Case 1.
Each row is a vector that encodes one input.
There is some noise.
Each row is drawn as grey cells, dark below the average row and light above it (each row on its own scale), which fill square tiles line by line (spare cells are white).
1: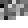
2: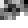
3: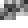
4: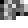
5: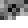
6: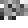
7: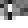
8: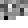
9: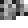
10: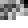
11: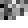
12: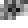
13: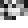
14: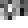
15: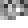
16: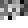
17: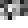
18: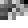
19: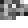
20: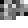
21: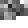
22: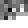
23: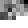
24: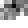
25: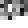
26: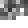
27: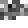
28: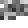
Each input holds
a point on a 6-point line.
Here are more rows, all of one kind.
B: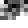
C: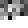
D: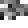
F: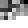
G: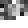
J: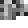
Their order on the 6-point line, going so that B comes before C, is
J, D, B, F, G, C.
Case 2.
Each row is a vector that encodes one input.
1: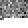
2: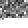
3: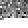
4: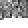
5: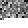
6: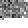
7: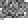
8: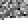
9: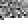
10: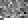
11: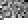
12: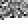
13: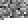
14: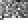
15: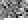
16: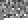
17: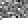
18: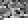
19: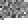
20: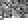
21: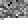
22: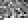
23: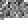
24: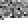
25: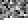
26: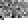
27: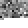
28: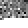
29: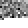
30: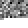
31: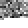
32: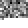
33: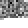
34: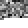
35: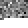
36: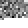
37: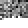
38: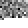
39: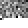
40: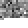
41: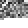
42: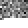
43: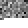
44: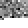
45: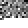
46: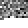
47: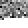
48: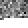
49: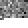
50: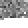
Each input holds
a point on a 6-point line.
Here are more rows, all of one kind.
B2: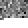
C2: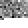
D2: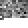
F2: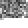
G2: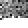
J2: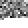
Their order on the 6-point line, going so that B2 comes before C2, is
B2, D2, G2, F2, J2, C2.
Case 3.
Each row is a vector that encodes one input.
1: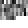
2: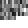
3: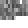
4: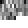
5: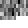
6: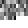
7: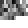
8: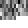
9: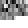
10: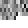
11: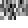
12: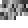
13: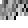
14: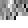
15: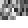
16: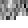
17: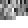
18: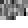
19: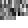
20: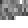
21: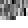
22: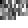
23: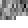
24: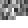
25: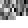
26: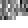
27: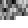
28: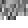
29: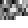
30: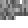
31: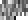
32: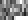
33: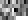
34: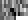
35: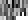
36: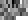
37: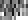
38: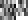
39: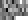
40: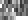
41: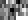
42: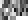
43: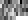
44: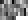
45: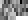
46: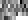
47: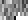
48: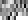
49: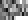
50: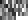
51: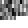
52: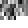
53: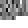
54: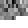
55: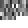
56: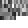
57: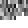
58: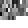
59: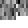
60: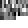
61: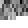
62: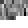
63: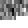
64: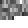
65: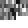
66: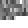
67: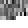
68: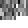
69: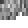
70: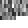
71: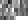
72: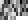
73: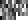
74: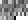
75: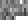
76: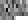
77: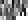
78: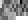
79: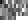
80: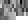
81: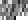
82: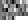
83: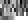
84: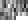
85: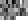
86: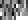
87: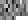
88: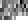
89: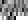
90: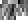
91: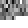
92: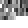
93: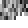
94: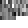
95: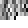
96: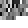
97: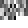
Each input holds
a node of a 13-node tree.
